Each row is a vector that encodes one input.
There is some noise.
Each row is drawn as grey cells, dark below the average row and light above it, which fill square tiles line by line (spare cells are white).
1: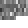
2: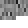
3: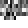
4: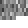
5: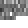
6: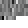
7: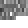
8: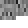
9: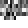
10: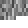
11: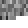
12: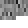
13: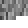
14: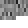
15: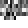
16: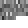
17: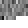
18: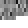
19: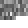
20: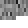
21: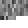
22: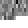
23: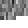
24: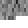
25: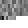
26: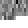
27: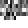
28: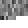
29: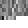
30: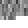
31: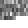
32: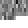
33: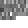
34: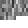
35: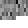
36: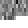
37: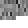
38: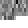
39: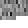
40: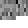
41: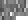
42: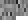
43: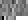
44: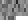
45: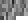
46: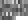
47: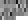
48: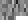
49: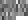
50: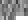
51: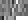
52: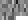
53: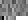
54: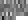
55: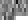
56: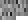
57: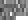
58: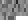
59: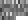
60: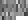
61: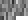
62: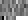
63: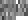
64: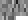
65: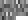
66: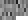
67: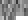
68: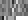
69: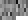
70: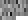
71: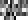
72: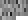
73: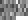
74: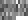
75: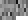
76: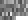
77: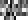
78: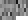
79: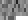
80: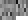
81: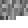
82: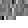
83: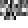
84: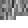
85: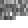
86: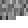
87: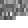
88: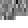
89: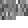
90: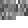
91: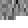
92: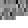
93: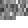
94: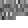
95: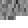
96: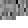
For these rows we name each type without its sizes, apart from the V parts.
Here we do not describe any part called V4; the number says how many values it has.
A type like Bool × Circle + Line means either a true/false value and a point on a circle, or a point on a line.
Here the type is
List(Bool × V4).
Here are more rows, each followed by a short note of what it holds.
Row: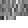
a list of two items
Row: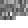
a list of two items
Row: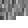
a list of two items
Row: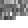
a list of two items
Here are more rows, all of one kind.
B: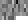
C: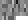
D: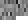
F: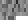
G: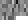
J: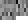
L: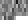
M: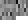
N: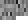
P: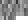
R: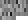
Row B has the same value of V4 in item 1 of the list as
C, G, J and M.
